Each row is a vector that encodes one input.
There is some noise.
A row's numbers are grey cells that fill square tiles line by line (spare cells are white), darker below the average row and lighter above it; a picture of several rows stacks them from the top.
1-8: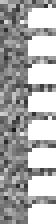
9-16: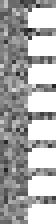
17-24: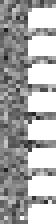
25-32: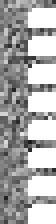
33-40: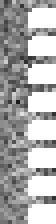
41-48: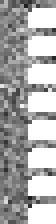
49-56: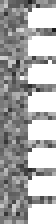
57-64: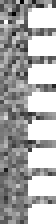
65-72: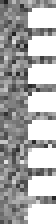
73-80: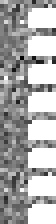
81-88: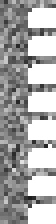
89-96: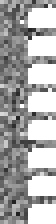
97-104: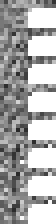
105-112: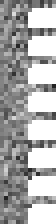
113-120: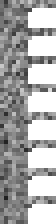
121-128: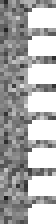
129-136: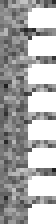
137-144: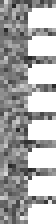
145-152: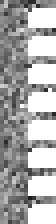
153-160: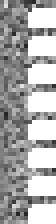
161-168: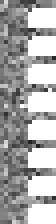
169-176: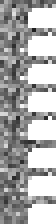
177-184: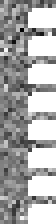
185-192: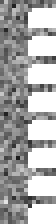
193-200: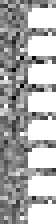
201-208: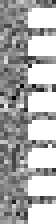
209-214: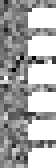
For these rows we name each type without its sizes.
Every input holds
a node of a tree.
